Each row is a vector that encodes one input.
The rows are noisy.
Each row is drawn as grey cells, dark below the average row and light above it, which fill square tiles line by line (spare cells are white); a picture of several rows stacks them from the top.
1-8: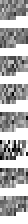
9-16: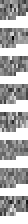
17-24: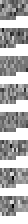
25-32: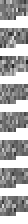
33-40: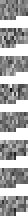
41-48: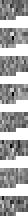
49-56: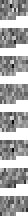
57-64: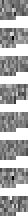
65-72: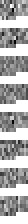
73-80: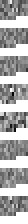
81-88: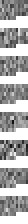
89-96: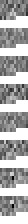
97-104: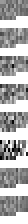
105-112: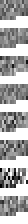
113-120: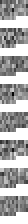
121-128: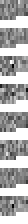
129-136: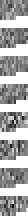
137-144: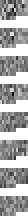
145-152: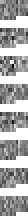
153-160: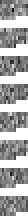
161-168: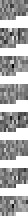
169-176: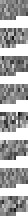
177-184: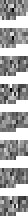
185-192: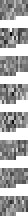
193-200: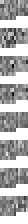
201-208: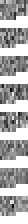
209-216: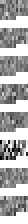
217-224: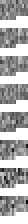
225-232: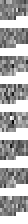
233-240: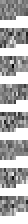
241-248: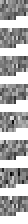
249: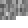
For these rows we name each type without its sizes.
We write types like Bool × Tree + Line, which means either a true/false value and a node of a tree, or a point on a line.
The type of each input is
List(Bool × Label + Line).
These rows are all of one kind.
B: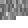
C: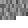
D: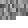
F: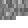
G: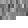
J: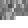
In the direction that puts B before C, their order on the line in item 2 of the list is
F, J, B, G, C, D.
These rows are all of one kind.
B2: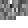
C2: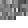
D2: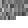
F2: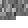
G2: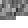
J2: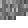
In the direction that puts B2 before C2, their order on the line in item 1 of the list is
B2, C2, J2, D2, F2, G2.
